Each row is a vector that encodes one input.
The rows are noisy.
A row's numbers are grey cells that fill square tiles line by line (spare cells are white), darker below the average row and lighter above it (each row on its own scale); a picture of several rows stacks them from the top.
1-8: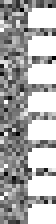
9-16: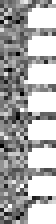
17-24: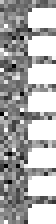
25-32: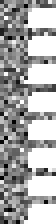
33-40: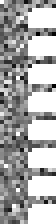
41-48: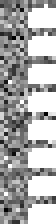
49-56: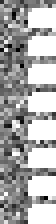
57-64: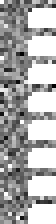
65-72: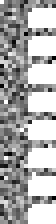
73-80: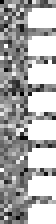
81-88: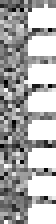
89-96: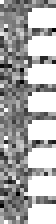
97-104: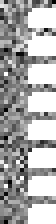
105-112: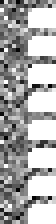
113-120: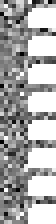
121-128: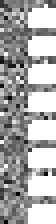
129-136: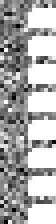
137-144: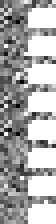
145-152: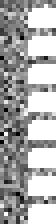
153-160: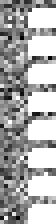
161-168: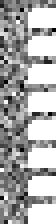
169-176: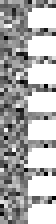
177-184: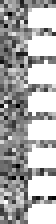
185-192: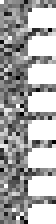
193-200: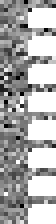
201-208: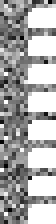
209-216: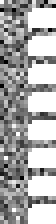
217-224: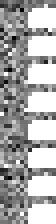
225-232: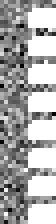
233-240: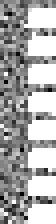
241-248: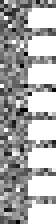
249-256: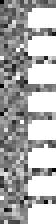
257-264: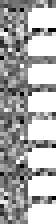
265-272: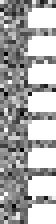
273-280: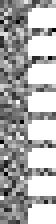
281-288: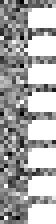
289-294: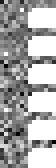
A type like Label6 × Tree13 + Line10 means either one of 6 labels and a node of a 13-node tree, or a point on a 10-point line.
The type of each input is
(Bool × Bool × Bool + Unit) × Line6 + Line8.
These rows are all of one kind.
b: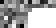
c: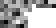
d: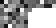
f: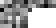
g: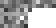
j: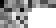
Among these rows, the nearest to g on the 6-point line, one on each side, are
f and j.
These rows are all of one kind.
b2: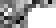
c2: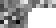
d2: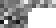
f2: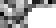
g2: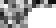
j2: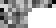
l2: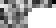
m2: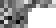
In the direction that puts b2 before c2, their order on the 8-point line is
j2, l2, g2, f2, b2, m2, d2, c2.
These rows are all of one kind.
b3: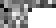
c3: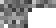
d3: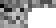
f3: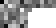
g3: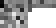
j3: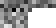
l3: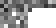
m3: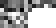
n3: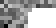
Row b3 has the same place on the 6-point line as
j3 and l3.
